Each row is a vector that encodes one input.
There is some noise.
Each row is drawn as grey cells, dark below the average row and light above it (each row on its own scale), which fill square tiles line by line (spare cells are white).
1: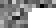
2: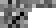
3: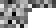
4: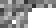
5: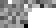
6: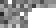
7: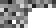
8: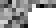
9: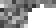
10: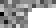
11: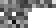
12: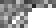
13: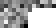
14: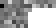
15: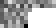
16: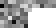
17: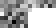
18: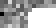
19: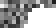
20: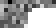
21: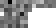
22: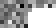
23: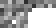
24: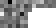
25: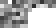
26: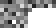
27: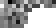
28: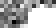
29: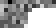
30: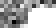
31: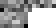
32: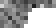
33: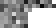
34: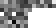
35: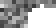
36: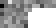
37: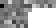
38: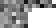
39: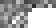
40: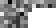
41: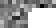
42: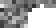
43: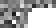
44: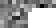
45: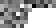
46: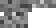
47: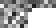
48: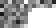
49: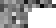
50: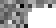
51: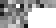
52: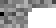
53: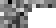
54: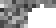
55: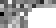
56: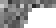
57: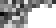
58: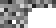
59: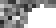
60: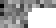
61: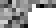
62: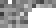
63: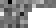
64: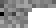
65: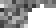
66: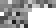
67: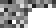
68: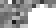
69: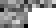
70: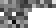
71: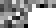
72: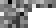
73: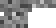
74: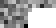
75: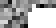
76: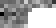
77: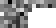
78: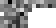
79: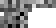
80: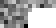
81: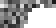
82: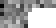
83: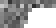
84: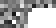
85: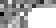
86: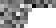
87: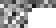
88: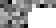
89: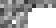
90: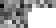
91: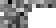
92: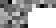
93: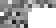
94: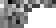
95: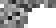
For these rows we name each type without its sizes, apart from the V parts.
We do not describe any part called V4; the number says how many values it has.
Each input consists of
three true/false values, together with either a point on a line, or a value of V4.
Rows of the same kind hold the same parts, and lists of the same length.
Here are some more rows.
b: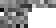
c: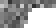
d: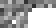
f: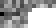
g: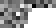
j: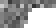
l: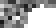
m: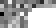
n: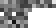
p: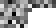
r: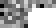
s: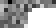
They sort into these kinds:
b, c, d, g, j, l, n, p, s
f, m, r

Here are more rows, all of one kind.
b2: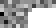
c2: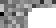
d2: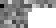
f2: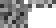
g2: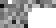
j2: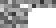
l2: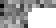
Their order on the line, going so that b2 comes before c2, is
b2, c2, f2, l2, d2, g2, j2.
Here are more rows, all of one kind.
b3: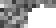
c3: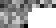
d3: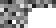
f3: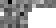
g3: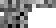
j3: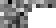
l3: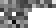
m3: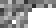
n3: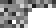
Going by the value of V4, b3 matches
g3 and m3.
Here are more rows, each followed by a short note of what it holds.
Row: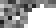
three true/false values and a value of V4
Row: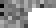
a point on a line and three true/false values
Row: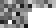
a point on a line and three true/false values
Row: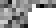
three true/false values and a value of V4
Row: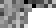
three true/false values and a value of V4
